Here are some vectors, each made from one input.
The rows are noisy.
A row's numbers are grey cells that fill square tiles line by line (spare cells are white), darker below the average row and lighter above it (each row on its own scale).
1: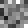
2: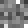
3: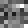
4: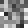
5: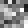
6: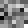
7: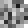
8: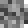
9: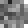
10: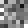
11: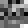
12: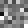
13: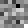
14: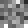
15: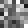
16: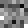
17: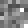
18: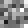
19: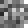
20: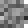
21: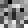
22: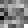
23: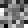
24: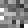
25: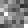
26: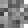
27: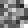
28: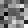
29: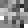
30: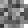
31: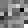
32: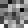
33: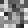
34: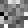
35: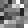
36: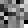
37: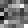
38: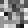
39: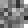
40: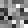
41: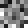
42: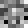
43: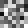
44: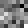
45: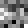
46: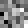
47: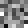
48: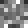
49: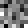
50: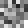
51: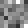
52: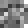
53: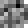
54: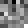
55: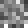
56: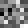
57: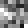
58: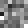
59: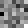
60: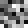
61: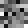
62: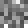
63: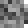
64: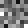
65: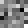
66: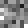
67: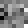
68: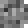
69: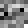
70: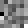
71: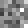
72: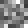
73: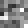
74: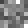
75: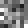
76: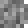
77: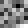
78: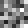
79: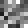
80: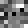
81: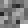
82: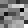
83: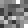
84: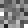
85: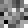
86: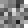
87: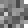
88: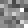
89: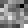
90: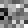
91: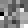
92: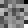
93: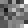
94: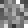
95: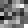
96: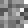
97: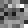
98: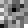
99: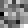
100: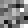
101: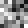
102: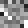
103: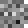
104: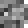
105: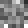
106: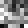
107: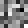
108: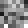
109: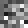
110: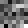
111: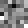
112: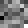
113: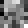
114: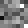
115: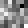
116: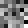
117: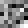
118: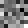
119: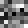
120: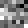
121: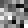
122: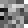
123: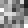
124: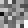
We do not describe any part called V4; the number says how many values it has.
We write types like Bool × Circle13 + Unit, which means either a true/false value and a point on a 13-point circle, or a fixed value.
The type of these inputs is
(Bool × Label6 + V4) × Tree8 + Unit.
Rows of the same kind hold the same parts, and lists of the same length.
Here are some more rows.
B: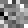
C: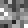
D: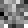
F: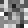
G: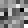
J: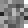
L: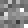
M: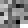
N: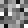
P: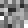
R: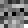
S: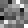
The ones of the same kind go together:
B, C, D, J, L, M, P
F
G, N, R, S

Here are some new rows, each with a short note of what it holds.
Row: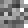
one of 6 labels, a node of an 8-node tree and a true/false value
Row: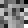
a node of an 8-node tree and a value of V4
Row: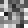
a fixed value
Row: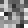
a fixed value
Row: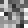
a fixed value
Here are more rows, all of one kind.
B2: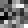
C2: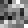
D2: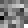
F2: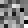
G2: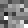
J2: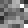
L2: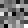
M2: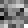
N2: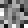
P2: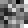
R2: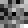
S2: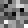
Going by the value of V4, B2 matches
L2 and R2.
